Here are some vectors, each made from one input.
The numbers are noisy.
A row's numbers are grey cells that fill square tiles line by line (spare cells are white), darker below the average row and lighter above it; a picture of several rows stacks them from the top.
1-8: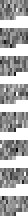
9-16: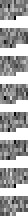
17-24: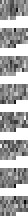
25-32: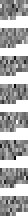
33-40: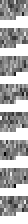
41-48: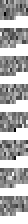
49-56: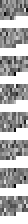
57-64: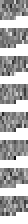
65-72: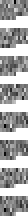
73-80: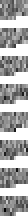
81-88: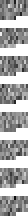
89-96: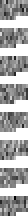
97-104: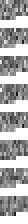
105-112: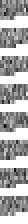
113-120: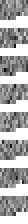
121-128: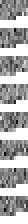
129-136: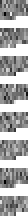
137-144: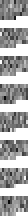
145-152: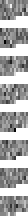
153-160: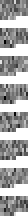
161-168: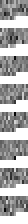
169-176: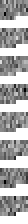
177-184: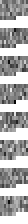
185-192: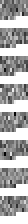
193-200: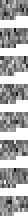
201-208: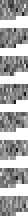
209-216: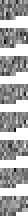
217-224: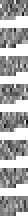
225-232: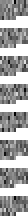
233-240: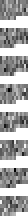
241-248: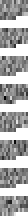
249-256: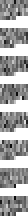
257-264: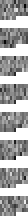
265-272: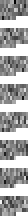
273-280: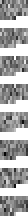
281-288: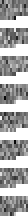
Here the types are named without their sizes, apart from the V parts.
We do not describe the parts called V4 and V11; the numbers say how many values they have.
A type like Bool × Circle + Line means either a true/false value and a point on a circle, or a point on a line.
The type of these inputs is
Bool × List(V11) + Label × (Tree + V4).
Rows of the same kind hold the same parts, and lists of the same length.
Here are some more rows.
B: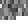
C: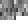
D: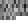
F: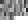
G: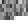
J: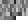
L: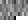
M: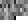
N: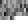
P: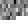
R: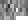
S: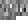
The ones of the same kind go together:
B, C
D, P
F, N, R
G
J, L, M, S

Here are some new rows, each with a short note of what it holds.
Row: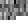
a true/false value, together with a list of one item
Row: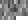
a label and a node of a tree
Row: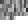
a label and a value of V4
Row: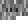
a label and a node of a tree
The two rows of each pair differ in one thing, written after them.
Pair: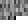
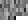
the value of V11 in item 2 of the list
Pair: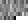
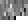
the true/false value
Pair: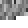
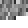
the value of V11 in item 2 of the list
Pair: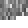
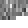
the value of V11 in item 2 of the list
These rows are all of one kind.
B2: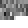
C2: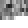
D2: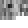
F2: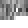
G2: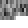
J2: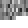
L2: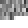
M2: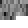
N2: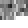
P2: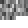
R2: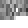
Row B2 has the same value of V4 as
G2 and M2.
